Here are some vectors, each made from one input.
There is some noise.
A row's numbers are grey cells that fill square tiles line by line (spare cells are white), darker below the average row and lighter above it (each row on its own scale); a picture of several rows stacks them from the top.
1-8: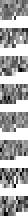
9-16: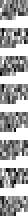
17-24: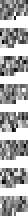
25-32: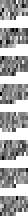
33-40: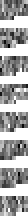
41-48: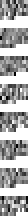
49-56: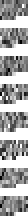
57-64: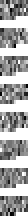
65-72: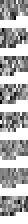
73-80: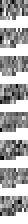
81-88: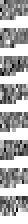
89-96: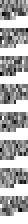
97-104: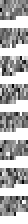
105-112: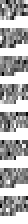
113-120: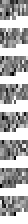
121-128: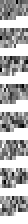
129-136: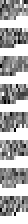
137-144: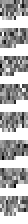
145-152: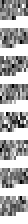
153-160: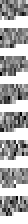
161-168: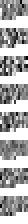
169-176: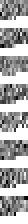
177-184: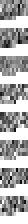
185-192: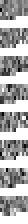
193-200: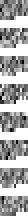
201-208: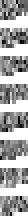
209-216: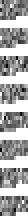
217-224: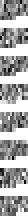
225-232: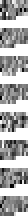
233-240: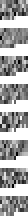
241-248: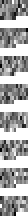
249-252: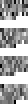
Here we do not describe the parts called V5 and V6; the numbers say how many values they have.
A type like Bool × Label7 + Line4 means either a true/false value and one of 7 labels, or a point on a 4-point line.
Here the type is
(Bool × Tree7 + V5) × (Line9 + List2(V6)).
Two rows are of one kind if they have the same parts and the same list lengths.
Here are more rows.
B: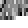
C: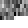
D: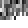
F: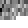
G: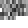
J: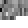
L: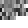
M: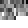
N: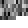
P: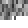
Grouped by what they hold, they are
B, J, L
C
D
F
G
M
N
P

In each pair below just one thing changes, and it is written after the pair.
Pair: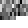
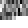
the value of V6 in item 2 of the list
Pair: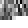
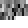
the true/false value
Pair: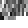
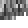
the node of the tree
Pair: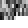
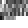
the node of the tree
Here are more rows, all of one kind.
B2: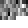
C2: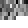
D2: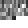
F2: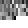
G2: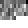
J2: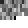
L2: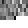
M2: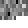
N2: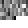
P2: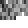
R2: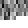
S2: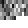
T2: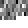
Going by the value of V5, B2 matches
C2 and P2.
